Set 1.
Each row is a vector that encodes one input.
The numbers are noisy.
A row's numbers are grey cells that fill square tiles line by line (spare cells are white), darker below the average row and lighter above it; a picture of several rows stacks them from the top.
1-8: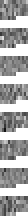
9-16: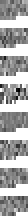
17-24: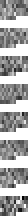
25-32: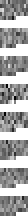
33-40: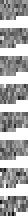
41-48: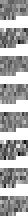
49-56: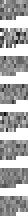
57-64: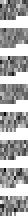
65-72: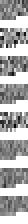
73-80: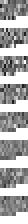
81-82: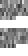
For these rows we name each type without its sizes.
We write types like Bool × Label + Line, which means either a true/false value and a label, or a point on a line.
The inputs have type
Line.
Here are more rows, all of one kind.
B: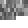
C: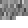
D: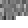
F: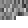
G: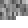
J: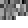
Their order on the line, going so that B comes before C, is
F, J, D, G, B, C.
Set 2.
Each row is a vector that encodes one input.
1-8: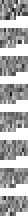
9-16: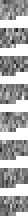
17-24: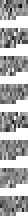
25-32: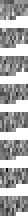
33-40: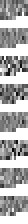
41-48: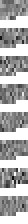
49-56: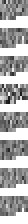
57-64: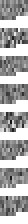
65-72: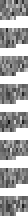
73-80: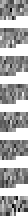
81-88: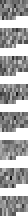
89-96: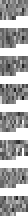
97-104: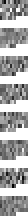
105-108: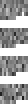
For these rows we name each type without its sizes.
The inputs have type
Circle + Unit.
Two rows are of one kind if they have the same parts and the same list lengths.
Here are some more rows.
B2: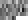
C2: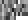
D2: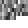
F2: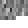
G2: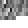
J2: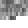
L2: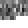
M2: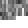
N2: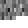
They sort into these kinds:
B2, F2, G2, J2, L2, M2, N2
C2, D2

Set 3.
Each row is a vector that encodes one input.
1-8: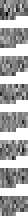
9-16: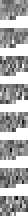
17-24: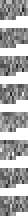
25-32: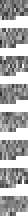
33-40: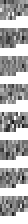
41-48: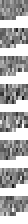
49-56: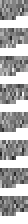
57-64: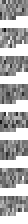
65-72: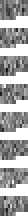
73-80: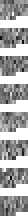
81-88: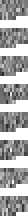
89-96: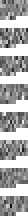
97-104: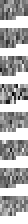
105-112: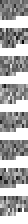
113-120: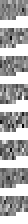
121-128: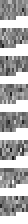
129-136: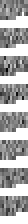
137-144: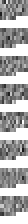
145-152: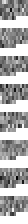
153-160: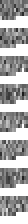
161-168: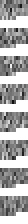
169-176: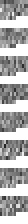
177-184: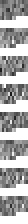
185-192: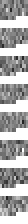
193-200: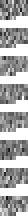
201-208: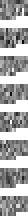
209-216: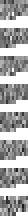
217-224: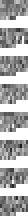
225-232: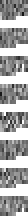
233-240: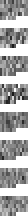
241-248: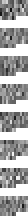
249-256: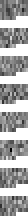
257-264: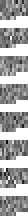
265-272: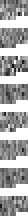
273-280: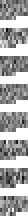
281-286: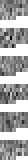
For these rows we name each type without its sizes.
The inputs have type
Circle + Unit.
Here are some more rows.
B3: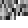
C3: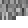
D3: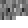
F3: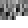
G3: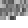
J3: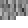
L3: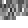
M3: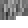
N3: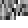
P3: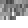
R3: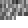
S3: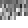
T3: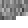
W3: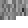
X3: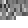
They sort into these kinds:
B3, N3
C3, D3, F3, G3, J3, L3, M3, P3, R3, S3, T3, W3, X3

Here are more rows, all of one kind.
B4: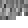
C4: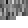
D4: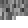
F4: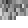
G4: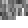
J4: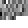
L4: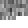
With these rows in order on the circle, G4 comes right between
B4 and C4.
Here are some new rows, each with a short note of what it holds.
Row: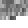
a point on a circle
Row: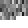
a point on a circle
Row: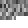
a point on a circle
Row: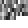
a fixed value
